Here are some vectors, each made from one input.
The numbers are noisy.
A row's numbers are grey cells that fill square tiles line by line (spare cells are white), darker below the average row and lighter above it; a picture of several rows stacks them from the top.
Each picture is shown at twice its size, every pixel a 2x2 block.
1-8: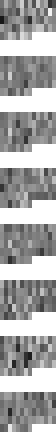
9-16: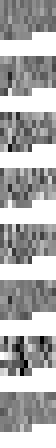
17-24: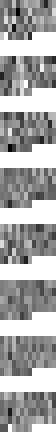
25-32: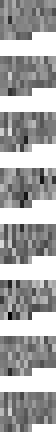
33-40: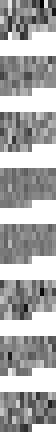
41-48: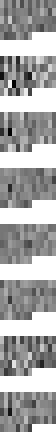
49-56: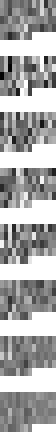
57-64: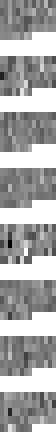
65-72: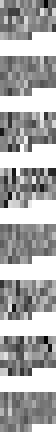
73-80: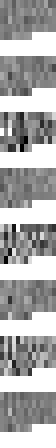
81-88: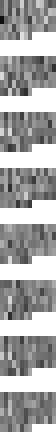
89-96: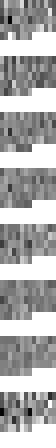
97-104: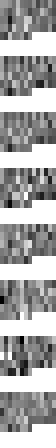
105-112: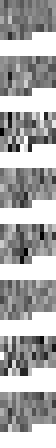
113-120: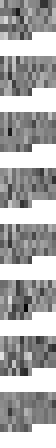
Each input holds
a list of up to two points on a 12-point line.
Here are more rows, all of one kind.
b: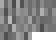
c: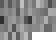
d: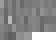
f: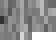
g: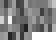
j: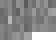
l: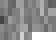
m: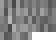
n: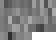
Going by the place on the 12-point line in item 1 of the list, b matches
f and l.
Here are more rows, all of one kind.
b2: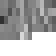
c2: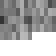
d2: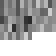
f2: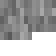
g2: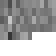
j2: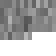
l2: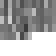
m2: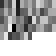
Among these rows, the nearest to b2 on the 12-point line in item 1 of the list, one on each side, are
g2 and m2.
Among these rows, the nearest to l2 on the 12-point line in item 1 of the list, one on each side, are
g2 and j2.
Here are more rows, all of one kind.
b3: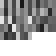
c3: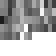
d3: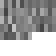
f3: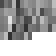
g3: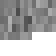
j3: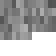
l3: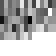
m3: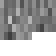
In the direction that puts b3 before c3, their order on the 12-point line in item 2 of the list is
f3, b3, j3, c3, d3, l3, m3, g3.
